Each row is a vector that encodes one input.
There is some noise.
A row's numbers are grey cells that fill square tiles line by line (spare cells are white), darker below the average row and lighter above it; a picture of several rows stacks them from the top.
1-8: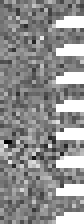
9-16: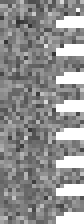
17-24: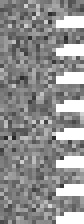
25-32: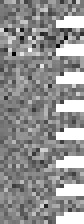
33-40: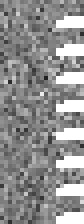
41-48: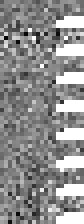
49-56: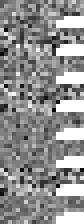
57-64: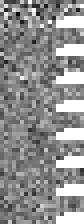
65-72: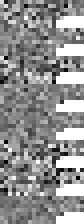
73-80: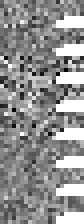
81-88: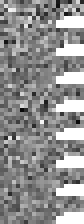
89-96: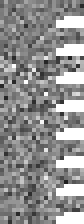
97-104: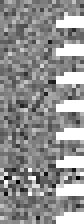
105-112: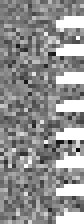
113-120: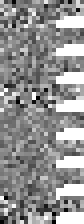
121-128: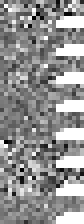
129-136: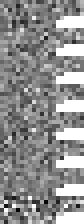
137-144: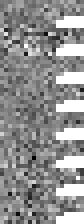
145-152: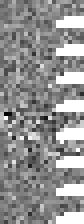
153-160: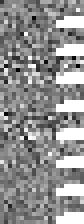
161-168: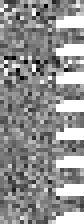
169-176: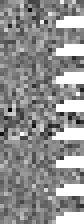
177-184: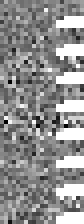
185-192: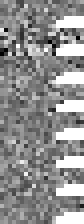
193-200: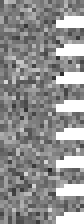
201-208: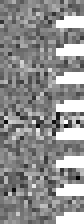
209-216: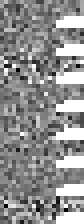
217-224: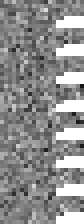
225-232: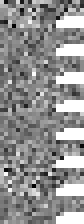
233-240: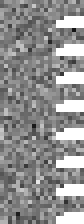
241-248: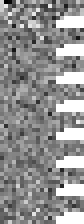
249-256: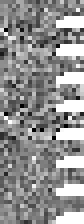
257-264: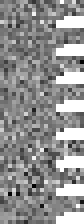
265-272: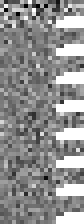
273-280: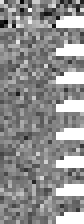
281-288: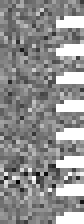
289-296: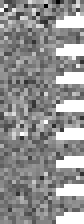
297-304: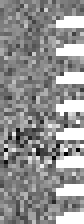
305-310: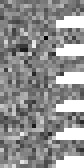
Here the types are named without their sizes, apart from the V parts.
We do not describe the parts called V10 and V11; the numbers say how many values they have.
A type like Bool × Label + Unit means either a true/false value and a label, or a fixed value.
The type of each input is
Bool × Circle + (Tree + V10) × V11.
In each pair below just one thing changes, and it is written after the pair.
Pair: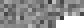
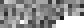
the value of V10
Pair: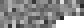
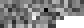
the value of V10
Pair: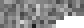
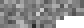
the value of V11
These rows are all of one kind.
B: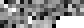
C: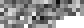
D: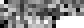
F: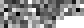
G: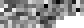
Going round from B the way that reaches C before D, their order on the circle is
B, C, G, F, D.
